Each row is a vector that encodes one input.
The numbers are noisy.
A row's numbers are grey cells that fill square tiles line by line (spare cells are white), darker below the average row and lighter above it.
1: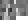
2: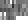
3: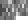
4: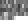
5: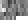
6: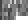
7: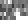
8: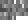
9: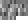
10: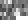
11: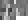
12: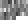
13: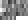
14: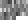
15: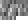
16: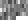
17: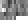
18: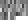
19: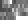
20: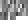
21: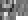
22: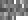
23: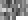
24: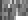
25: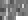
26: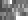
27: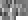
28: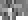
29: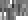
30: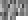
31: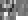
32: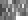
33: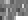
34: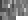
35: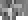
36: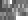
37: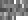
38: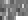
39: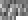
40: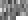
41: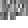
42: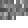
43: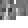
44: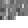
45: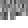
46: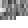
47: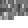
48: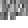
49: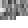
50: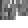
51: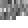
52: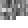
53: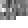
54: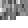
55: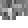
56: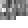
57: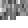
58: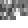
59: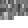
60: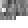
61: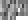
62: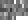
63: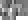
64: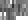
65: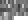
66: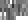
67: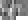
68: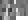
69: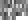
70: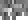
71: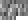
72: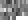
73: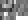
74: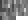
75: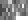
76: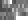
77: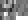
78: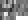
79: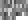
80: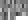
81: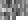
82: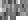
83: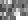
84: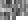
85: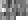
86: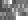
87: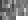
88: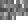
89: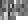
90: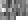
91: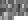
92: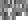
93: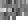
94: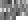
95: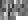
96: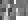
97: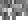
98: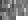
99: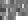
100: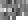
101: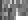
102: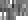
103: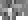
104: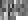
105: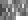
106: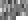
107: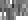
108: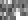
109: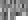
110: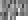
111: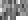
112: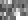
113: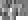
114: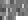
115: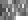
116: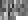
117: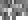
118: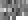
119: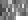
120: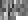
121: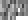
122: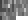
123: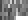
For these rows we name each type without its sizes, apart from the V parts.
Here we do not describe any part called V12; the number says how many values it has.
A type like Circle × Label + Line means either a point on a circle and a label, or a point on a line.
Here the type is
Bool × Circle + V12.
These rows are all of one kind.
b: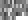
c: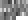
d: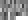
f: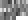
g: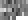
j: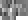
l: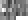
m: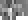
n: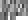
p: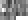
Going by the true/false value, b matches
d, j, m and n.
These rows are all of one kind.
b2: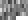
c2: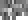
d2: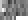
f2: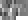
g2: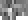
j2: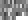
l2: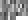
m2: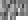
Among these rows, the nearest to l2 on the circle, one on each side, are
b2 and m2.
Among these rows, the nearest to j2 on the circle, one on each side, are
b2 and c2.
